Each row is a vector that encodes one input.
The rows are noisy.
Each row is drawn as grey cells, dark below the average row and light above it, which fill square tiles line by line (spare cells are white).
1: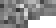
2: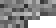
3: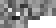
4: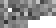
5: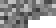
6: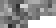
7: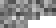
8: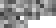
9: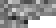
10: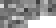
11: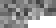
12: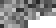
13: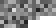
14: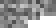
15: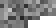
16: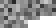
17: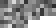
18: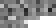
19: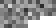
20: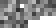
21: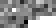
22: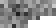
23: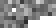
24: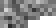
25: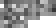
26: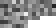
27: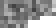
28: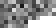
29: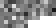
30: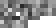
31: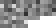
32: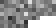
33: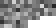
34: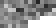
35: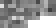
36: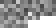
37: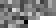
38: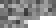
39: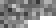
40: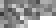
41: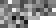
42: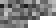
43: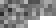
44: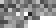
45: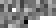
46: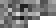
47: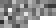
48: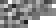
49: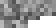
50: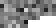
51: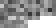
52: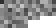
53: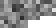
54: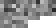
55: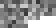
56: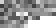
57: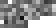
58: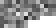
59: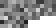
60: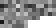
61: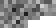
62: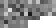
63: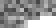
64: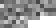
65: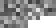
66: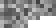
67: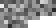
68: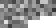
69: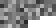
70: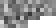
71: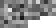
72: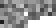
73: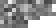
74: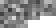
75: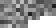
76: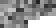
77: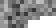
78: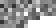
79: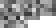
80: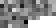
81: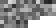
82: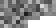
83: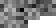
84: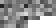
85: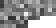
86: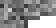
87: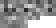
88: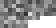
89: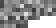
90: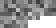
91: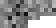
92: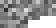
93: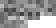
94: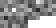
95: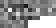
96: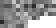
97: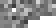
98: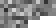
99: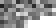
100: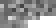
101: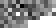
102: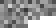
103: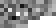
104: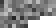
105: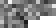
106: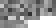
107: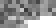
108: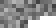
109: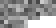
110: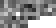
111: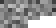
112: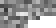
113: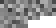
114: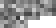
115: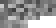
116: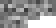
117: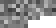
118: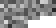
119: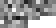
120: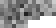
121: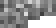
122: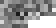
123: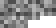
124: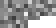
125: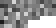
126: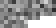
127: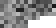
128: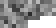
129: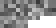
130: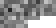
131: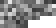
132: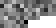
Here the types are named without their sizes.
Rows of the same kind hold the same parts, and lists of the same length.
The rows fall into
2 kinds.
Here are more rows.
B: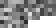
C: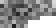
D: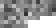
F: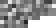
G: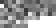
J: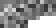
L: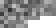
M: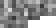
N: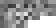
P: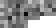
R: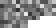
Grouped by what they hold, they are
B, C, F, J, M, N, P, R
D, G, L

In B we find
a label, a point on a line and a node of a tree.
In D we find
a label and a point on a line.
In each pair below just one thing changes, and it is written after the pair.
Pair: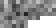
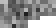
the label
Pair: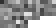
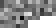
the label
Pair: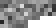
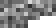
the node of the tree
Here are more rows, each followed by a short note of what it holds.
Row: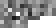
a label, a point on a line and a node of a tree
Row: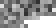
a label and a point on a line
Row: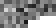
a label, a point on a line and a node of a tree
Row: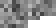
a label, a point on a line and a node of a tree
